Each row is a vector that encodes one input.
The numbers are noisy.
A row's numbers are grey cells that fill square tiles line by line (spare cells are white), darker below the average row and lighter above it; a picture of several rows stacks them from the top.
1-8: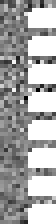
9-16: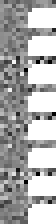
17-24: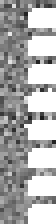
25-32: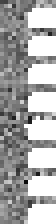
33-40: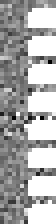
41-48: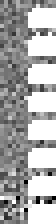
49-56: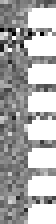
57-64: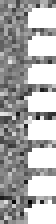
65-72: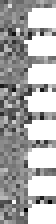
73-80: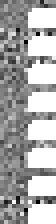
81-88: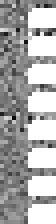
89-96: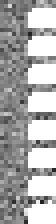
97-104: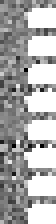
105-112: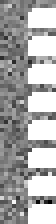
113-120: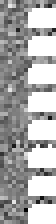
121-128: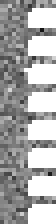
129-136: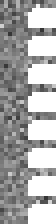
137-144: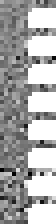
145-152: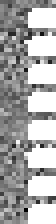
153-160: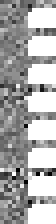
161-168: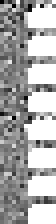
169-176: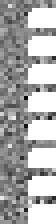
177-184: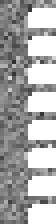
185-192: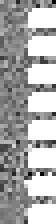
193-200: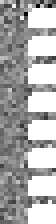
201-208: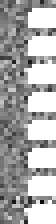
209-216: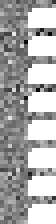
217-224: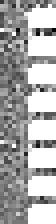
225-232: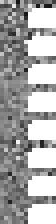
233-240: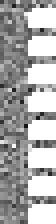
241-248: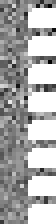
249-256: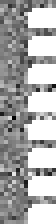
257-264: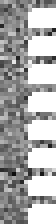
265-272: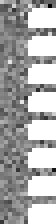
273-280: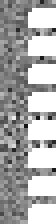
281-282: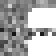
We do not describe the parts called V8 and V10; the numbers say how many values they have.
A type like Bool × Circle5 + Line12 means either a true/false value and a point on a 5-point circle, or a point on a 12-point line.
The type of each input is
Line5 × Line5 + (Line7 + V8) × Line11 + V10 × V10.
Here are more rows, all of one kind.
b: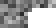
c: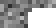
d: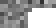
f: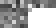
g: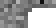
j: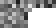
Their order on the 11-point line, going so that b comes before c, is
j, b, g, c, d, f.
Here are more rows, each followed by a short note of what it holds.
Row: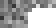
two values of V10
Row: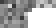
a point on an 11-point line and a value of V8
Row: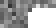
a point on each of two 5-point lines
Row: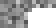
two values of V10
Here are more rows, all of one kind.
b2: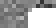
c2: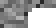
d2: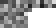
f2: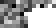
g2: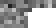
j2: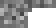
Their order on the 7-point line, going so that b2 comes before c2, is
f2, g2, j2, d2, b2, c2.
